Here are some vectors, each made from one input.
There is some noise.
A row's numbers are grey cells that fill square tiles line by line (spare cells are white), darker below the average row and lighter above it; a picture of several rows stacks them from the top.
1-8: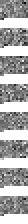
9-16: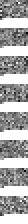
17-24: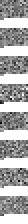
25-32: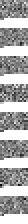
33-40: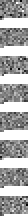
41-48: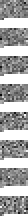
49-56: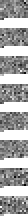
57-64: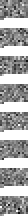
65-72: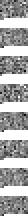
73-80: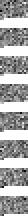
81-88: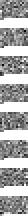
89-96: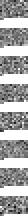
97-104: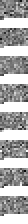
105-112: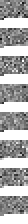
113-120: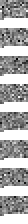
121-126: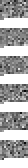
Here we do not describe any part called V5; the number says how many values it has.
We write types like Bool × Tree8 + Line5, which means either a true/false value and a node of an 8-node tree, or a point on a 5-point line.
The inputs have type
Bool × List3(Line4) + V5 × V5.
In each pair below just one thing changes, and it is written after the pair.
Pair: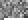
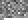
the true/false value
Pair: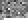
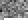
the place on the 4-point line in item 1 of the list
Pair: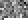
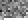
the true/false value
